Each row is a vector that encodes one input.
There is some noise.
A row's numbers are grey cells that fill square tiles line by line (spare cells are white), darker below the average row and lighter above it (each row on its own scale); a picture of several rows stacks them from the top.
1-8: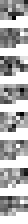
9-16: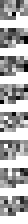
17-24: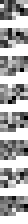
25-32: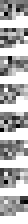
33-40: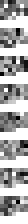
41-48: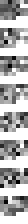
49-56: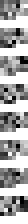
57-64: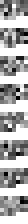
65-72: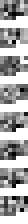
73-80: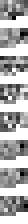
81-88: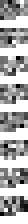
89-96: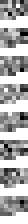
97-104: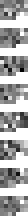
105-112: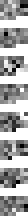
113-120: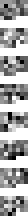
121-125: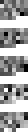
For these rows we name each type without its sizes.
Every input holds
a node of a tree.
